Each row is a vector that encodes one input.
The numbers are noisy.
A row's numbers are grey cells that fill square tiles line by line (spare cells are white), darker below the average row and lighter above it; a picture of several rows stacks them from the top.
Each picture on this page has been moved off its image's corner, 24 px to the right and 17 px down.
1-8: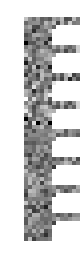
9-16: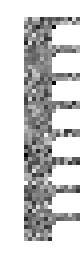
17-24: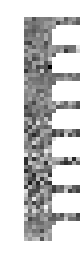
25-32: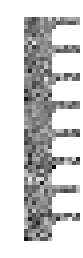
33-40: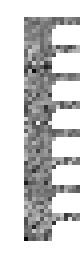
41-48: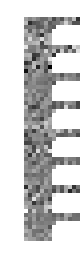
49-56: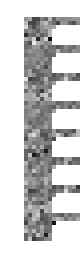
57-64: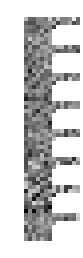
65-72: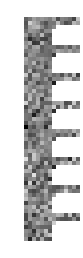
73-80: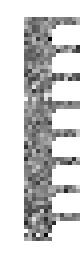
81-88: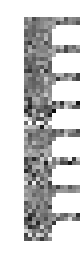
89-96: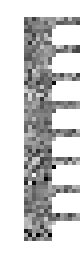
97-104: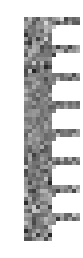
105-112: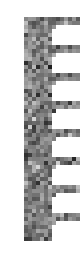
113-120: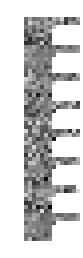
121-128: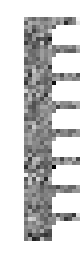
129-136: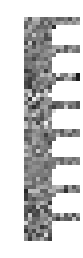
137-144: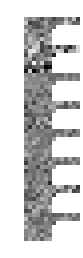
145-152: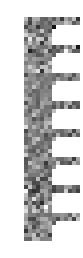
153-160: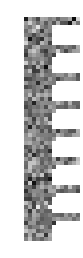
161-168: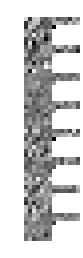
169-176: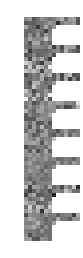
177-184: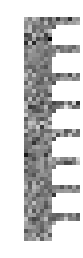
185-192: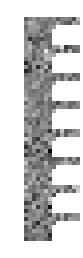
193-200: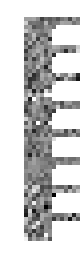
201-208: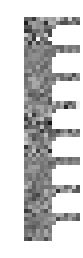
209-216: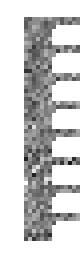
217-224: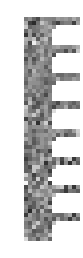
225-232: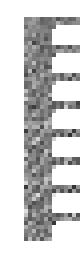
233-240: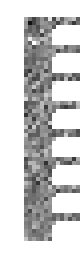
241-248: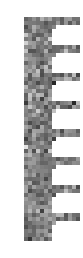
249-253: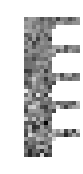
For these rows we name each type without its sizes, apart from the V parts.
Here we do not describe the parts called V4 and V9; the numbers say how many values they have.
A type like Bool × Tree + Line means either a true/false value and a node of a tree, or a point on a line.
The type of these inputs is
Bool × Bool × Bool × V4 × V9 + Tree.
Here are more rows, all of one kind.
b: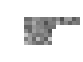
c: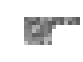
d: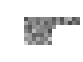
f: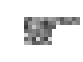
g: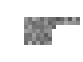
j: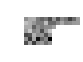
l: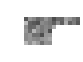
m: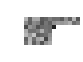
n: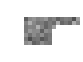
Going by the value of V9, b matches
c and f.
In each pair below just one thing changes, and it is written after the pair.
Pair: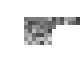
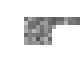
the value of V4
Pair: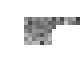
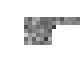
one of the three true/false values
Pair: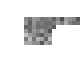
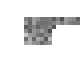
the value of V9
